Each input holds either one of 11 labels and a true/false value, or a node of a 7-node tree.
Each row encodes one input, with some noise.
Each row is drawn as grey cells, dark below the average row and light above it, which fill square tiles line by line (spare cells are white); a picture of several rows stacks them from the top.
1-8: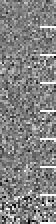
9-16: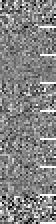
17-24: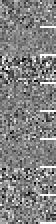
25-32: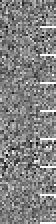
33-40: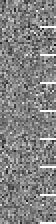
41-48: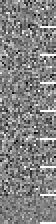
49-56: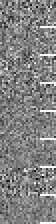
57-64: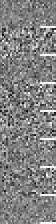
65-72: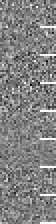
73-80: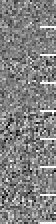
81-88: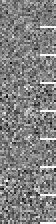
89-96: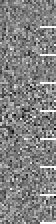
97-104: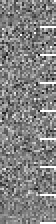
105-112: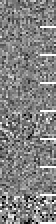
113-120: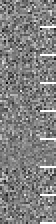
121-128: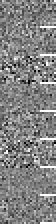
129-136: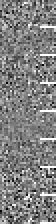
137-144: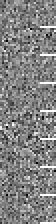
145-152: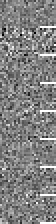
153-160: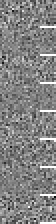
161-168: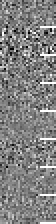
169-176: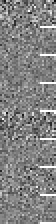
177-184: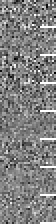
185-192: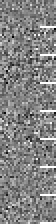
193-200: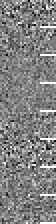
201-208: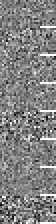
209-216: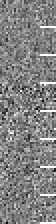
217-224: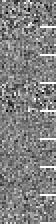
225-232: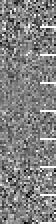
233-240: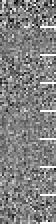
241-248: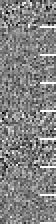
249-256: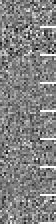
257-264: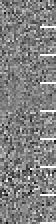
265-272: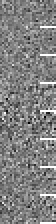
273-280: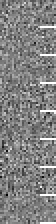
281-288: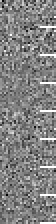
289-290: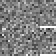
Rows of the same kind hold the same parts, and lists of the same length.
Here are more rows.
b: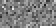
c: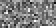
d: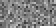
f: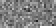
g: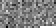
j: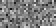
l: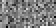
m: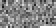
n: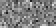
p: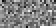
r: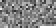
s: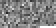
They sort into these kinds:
b, d, f, m, n, r, s
c, g, j, l, p

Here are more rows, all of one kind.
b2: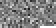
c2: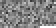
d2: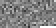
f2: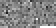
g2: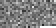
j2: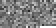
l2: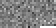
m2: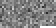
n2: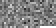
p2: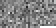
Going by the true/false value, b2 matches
c2 and n2.
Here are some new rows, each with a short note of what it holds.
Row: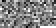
a node of a 7-node tree
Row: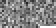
one of 11 labels and a true/false value
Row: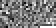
a node of a 7-node tree
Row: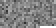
one of 11 labels and a true/false value
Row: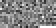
one of 11 labels and a true/false value
